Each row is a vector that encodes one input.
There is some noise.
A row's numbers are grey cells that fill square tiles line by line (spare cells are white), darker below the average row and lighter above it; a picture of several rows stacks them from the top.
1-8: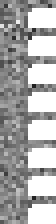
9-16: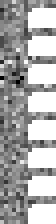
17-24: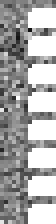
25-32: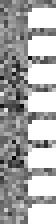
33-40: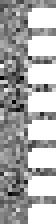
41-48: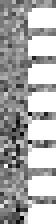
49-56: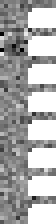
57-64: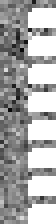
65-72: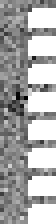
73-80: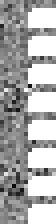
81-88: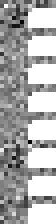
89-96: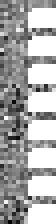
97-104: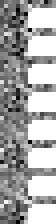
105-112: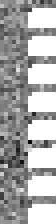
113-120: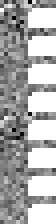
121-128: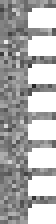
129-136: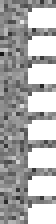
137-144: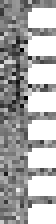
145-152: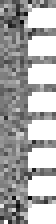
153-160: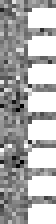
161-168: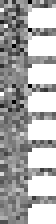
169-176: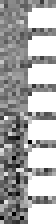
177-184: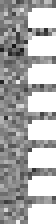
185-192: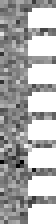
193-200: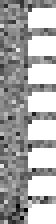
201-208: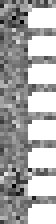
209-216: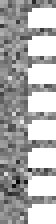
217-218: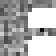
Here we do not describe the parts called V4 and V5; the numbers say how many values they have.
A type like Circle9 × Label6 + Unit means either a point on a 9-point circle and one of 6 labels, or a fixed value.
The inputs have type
(Bool × Bool × Bool + Unit) × Line6 + V4 × V5.
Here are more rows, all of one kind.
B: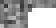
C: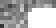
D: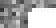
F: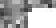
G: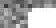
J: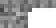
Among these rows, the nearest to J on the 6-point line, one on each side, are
C and G.
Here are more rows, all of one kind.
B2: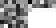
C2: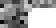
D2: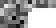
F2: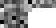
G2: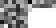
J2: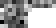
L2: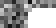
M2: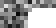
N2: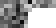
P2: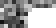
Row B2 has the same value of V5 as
F2 and G2.
